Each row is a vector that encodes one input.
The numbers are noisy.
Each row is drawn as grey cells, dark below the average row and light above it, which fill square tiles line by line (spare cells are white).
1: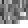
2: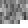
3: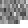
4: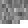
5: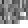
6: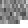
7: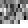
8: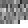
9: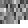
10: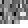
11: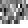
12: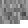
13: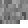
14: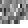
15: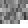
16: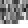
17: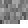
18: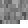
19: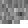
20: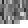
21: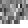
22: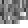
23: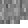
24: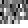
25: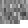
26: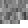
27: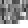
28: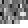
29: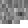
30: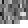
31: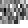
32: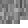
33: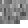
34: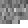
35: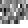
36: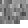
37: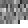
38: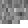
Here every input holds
either a point on a 4-point line, or a point on a 6-point line.
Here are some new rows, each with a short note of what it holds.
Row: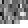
a point on a 4-point line
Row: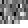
a point on a 4-point line
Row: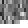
a point on a 4-point line
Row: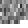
a point on a 6-point line
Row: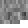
a point on a 6-point line
